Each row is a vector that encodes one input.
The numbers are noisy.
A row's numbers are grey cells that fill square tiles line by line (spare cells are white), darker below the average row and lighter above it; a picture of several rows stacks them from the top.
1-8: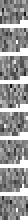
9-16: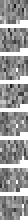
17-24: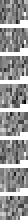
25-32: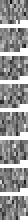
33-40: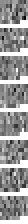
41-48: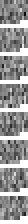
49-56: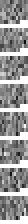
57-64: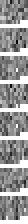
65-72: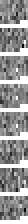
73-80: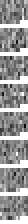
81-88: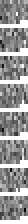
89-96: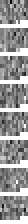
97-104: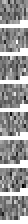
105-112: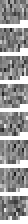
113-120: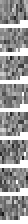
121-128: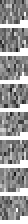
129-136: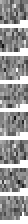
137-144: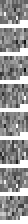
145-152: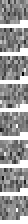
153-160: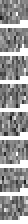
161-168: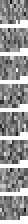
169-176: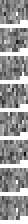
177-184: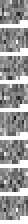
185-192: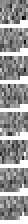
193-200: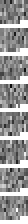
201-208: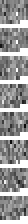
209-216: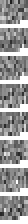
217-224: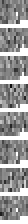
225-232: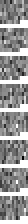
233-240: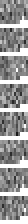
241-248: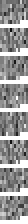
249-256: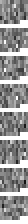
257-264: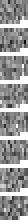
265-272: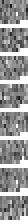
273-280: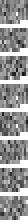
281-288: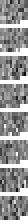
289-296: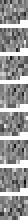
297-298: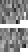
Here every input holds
one of 6 labels, together with either a point on a 20-point circle, or a fixed value.
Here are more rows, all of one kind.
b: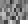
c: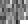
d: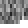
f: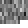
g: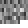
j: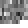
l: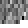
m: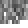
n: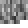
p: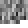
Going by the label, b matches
n and p.
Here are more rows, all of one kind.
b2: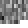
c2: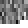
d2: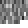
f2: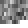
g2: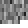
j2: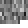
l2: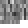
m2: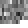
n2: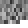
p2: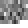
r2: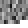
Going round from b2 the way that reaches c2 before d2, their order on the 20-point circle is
b2, c2, r2, n2, g2, j2, l2, f2, d2, m2, p2.
